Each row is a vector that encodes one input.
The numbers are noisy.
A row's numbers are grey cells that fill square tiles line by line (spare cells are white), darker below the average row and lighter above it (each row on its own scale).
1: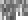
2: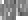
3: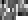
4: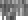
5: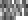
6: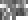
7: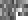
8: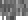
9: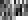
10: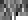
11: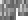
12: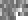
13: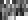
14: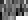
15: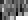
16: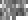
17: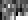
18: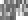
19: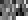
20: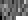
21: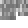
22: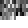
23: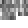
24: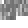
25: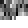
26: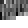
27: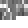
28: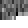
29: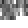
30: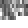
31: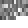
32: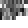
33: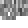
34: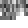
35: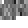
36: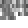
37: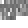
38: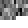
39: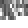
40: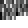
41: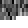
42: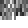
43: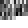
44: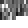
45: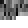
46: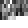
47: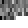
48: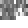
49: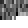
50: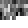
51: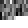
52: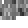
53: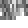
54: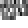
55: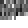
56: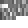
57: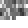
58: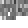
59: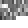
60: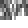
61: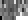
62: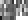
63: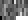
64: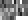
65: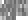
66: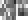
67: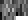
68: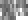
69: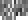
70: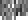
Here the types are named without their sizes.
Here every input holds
four true/false values.
